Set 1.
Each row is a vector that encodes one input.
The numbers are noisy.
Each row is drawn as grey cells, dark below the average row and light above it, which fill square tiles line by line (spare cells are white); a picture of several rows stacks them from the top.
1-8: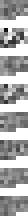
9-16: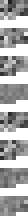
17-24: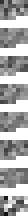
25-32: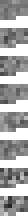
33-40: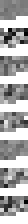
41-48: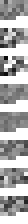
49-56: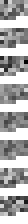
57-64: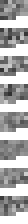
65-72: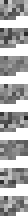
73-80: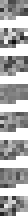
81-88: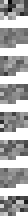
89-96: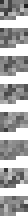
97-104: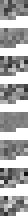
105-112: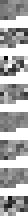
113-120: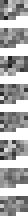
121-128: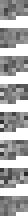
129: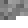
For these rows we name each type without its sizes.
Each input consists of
a node of a tree.
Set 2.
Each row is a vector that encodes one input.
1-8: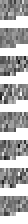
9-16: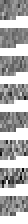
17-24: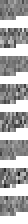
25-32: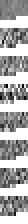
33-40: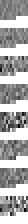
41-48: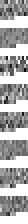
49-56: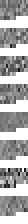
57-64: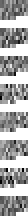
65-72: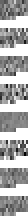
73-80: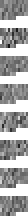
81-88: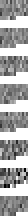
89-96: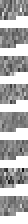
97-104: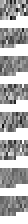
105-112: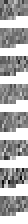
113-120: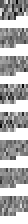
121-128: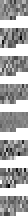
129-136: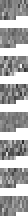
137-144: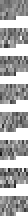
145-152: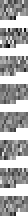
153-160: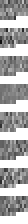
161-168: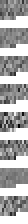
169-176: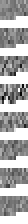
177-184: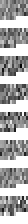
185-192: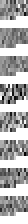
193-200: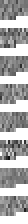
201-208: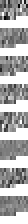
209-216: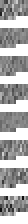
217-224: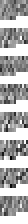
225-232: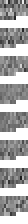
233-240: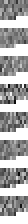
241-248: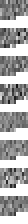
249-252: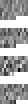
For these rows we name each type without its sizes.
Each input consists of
a point on a line.
